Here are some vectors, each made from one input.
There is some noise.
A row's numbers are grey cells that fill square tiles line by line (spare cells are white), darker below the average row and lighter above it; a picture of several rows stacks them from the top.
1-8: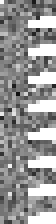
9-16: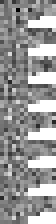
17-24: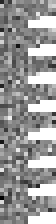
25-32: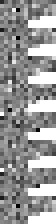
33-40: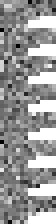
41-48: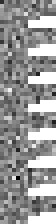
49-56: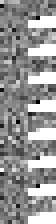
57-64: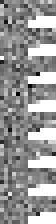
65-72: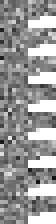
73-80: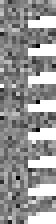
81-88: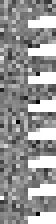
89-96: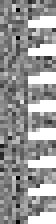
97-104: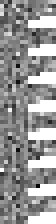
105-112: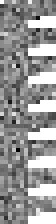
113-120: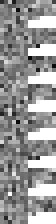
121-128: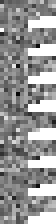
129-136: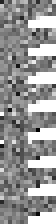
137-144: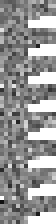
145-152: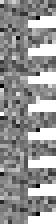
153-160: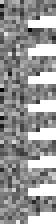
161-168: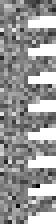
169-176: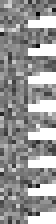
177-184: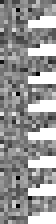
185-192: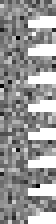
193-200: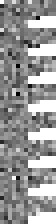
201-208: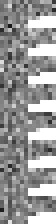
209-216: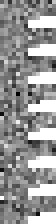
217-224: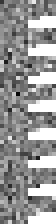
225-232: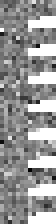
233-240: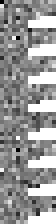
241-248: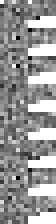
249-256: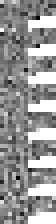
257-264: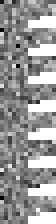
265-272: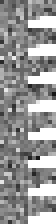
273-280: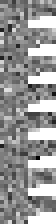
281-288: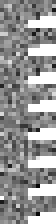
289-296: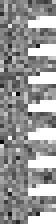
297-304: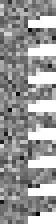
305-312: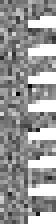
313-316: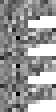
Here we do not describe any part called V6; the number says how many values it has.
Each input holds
either a node of each of two 13-node trees, or a value of V6.
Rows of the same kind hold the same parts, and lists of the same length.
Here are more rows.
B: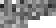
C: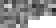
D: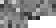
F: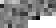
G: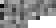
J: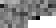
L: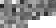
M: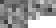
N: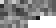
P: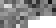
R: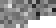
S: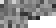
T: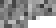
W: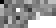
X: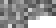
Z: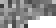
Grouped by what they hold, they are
B, D, F, G, J, L, N, S
C, M, P, R, T, W, X, Z

